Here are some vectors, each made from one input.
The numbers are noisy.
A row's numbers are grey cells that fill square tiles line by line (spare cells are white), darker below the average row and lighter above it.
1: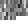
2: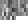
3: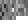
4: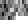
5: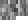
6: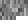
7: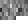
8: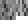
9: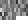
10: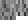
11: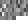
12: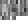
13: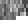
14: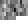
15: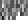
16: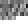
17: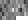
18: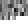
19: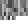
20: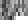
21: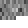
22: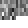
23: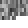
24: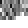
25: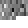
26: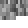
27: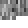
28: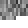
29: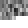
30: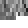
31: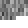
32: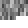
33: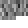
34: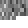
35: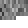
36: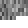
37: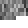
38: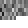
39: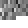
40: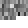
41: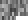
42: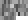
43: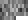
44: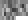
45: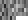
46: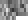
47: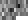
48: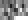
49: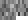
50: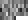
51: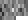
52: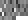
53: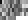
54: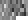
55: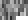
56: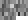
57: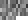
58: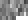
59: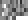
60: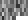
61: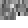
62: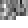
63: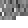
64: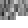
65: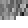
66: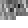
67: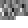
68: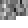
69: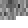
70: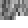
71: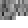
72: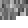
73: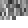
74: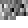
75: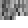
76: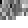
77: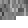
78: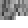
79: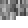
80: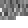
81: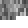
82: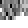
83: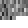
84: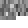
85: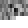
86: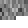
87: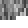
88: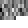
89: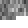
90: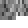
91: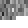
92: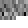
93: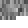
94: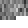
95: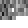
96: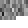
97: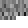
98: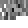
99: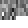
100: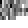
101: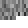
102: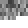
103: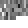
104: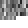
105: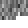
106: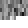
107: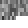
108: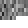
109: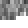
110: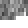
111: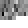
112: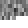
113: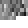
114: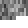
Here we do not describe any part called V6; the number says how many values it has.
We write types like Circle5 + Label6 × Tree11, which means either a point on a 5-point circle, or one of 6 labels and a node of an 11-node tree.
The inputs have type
Bool × V6 + List2(Line4).
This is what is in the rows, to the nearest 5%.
About 45% of them hold a true/false value and a value of V6. The rest are lists of up to two points on a 4-point line: about 5% of all rows are empty, 20% hold one and 30% two.
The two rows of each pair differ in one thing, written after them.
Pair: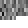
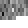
the place on the 4-point line in item 1 of the list
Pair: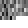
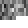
the place on the 4-point line in item 2 of the list
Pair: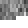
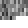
the place on the 4-point line in item 2 of the list
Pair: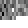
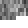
the place on the 4-point line in item 2 of the list
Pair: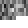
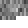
the place on the 4-point line in item 1 of the list
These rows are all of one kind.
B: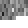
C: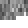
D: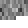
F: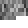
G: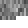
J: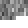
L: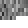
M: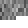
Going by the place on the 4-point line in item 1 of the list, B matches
C and J.
